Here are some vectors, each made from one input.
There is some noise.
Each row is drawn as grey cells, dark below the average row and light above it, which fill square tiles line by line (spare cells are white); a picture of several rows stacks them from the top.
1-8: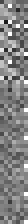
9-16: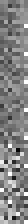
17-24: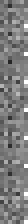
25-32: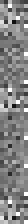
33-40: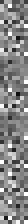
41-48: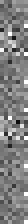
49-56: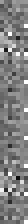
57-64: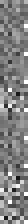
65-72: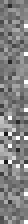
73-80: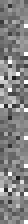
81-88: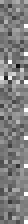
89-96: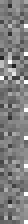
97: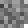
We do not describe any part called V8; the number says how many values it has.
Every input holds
either a point on a 6-point line, or a true/false value and a value of V8.
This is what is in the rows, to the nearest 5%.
About 30% of them hold a point on a 6-point line. The rest hold a true/false value and a value of V8.
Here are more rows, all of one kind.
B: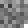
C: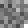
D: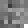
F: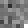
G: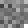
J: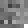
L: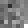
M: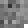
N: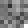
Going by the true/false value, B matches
C, G and N.
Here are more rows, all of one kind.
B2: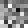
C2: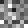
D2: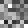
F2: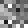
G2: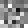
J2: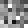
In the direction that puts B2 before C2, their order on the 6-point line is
J2, G2, B2, F2, D2, C2.
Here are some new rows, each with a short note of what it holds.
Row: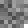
a true/false value and a value of V8
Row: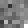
a true/false value and a value of V8
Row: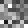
a point on a 6-point line
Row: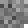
a true/false value and a value of V8
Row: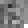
a true/false value and a value of V8
